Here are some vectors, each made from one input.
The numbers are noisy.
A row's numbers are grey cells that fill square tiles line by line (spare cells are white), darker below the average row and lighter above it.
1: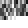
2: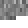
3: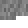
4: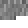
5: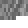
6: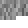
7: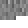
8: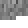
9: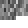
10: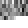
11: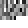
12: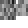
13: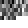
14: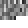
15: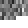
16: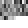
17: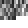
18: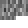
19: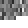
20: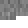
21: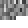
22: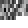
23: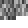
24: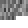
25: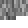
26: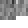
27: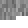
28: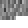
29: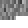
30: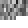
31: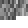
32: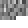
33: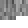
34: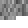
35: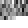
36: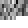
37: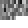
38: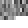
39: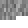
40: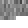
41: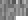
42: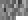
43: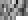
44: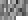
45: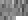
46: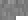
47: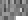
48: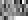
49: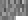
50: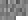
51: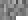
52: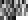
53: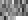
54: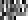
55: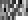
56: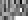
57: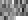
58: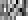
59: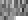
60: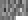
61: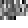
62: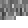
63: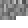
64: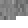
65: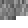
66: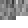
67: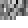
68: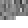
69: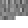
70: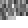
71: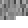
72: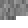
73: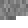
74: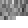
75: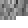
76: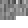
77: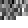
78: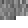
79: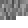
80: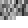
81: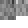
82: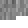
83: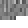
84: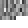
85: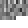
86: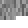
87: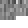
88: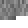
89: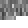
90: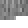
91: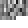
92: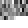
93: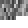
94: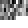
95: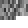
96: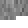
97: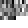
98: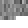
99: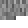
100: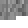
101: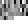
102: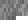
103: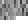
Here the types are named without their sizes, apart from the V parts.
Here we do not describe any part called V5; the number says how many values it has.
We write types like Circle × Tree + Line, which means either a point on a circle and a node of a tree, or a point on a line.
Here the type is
List(Bool × V5).
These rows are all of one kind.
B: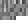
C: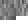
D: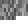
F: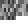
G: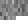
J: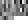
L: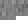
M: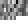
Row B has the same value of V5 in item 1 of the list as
C and M.
